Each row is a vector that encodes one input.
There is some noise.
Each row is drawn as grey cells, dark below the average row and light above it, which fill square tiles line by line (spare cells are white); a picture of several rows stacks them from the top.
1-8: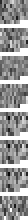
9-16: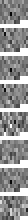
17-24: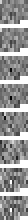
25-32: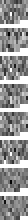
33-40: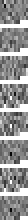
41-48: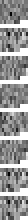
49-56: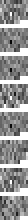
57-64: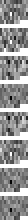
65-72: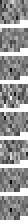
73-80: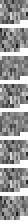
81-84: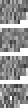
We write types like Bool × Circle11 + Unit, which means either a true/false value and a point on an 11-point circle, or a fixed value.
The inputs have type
Line4 + Line5.
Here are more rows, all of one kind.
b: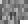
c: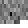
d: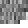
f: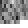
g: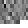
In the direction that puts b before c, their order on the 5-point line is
d, b, c, g, f.
